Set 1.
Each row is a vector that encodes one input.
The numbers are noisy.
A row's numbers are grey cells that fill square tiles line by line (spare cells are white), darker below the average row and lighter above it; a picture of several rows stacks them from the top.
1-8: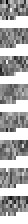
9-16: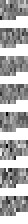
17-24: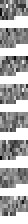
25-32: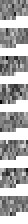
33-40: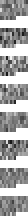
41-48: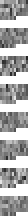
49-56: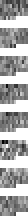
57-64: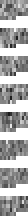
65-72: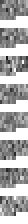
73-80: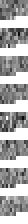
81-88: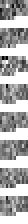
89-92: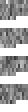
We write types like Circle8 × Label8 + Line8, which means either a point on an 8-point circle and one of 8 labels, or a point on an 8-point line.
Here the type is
Bool × Bool × Bool × Bool + Unit.
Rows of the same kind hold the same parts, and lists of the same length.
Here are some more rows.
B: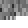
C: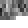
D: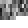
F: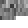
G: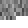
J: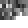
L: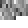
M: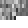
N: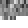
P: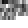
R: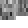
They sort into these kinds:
B, C, D, F, G, J, L, M, N, R
P

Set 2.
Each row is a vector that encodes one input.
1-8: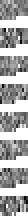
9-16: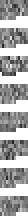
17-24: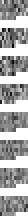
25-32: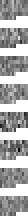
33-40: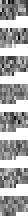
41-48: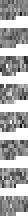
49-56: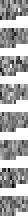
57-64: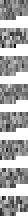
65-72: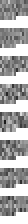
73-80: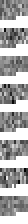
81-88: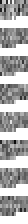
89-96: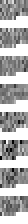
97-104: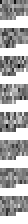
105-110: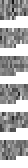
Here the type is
Tree7 + Unit.
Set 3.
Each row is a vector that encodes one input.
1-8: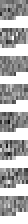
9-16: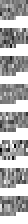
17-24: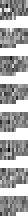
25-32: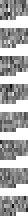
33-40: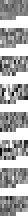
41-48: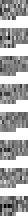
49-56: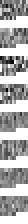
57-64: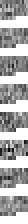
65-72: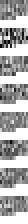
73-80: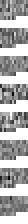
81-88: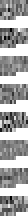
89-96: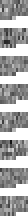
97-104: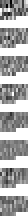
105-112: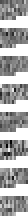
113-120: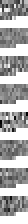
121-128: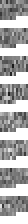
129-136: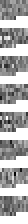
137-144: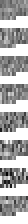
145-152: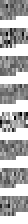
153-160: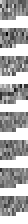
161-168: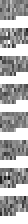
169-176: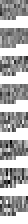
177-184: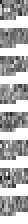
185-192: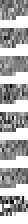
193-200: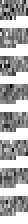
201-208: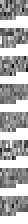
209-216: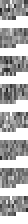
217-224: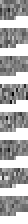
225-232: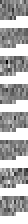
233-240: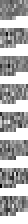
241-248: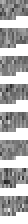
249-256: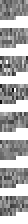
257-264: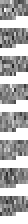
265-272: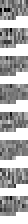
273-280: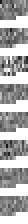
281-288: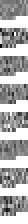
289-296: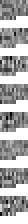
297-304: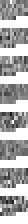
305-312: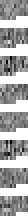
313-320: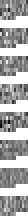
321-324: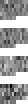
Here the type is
Label8.
